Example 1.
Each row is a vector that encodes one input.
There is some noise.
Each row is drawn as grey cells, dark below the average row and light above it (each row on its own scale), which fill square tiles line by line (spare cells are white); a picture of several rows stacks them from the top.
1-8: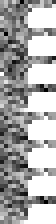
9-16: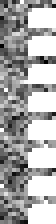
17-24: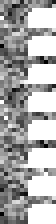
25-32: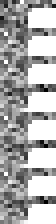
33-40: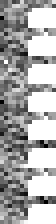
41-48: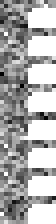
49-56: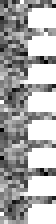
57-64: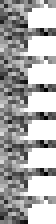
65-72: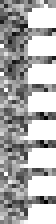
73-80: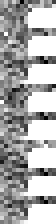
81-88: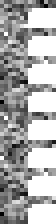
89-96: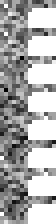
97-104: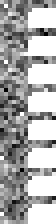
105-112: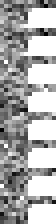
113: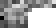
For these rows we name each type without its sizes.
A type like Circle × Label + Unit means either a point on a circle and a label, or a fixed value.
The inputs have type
Bool × Bool × Bool.
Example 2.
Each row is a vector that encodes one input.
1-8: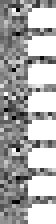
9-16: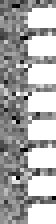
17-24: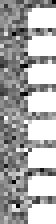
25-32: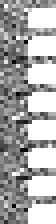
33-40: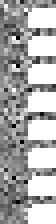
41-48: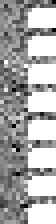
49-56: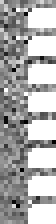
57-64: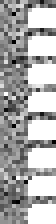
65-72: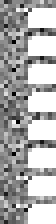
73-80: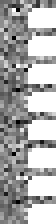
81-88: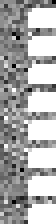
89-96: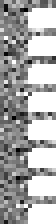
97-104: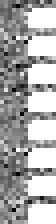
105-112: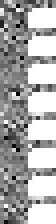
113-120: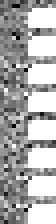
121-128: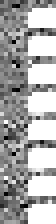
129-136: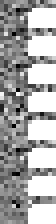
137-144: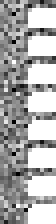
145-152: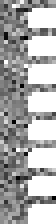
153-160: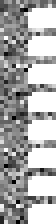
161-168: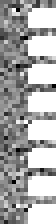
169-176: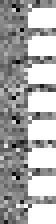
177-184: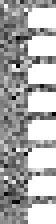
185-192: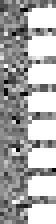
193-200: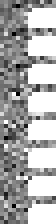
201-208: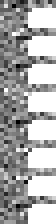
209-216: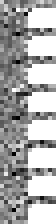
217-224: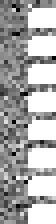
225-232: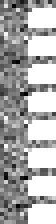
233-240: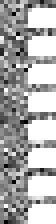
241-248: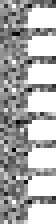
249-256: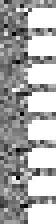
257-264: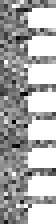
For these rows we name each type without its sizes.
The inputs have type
Tree + Unit.
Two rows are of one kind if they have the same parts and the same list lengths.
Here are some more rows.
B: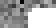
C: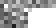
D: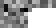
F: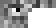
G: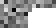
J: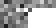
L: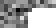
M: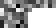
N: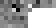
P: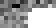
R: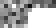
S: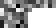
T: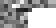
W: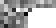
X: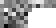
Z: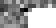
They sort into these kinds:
B, C, D, F, G, J, L, N, P, R, T, W, X, Z
M, S

